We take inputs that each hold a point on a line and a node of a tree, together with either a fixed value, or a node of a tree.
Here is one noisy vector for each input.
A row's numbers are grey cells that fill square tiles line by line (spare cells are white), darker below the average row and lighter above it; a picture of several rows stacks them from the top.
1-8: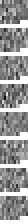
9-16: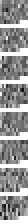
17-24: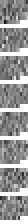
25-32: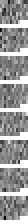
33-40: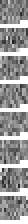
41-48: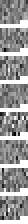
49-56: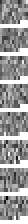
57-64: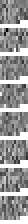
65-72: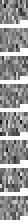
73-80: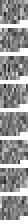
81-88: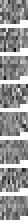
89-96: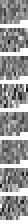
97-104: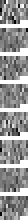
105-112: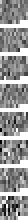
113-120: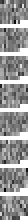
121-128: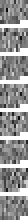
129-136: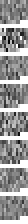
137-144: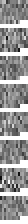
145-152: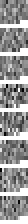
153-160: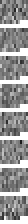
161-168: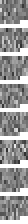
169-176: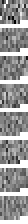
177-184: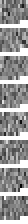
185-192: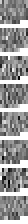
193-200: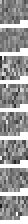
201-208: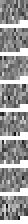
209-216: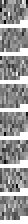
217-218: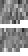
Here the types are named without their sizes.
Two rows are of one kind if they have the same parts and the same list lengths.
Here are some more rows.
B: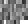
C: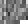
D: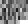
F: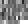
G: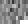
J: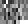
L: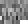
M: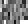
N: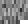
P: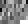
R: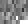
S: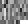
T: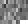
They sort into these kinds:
B, C, F, L, M, N, S, T
D, G, J, P, R

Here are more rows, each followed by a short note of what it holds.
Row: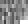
a point on a line and a node of each of two trees
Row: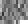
a point on a line and a node of a tree
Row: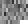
a point on a line and a node of each of two trees
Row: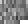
a point on a line and a node of a tree
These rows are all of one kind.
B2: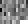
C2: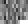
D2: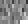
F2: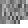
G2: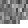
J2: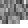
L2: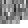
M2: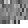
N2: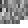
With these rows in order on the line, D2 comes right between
G2 and L2.
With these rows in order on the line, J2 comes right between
F2 and N2.
